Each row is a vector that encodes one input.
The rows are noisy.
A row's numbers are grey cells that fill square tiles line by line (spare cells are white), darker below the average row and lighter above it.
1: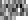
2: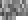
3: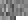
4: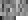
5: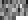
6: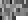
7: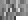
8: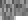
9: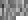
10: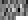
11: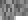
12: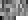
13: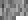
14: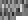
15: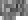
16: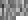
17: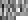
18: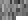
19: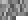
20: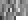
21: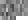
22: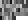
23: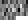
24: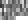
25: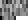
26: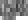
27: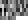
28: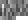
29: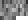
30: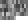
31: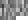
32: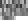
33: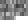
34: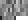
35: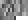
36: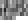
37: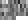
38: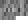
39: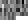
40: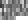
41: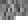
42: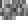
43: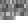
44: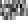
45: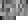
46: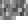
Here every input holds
a point on a 5-point line, together with either a fixed value, or a point on each of two 4-point lines.
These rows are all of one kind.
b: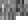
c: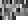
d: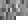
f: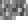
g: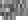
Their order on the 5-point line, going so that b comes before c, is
f, b, g, c, d.
